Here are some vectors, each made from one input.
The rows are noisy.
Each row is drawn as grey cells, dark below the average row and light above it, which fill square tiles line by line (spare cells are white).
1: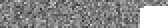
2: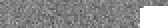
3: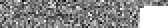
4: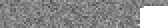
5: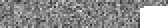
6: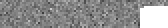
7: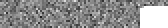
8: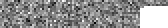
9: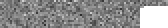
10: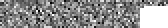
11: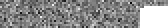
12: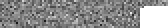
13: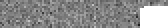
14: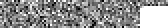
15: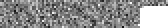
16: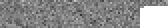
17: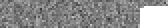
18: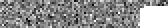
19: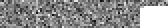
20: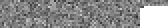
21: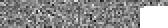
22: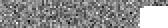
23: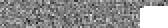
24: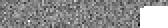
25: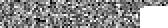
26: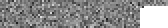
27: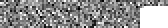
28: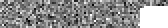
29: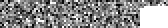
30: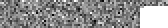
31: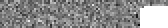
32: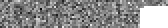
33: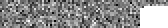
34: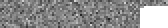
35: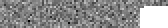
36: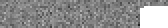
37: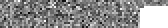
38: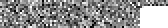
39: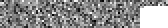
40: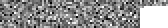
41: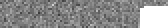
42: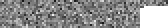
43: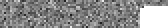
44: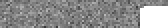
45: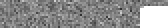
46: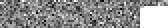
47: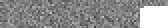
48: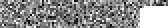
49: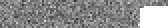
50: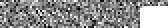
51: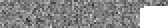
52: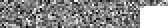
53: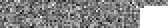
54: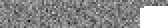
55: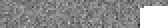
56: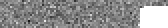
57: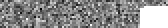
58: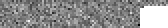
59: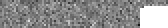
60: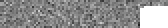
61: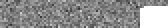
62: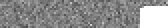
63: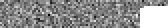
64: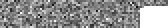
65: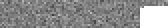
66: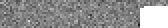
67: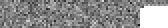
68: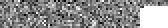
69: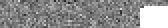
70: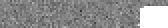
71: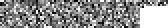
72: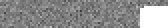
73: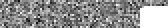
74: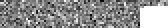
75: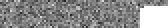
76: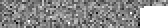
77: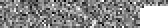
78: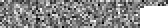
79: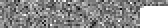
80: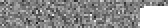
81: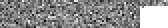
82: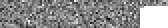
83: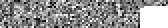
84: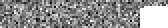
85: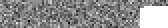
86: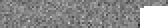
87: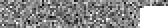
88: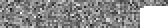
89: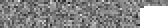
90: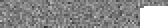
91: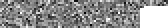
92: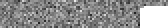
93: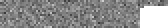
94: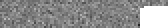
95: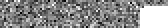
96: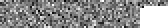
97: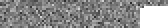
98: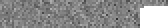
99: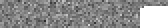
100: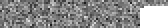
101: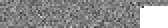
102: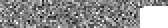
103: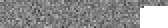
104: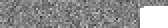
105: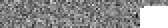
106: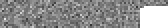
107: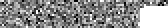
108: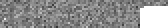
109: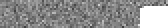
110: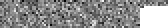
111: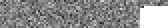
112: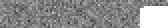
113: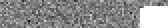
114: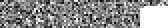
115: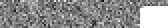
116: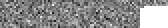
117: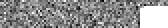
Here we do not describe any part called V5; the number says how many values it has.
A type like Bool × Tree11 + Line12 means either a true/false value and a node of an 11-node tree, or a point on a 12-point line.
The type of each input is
Line4 × Line4 × Line4 × (Line4 + V5).
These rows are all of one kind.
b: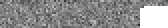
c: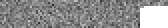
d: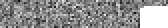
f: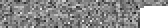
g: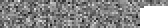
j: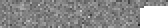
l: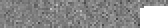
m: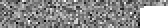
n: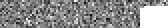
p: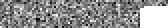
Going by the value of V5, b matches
f and p.
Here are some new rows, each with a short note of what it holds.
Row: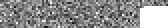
a point on each of three 4-point lines and a value of V5
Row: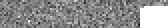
a point on each of three 4-point lines and a value of V5
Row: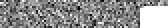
a point on each of three 4-point lines and a value of V5
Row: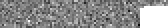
a point on each of three 4-point lines and a value of V5
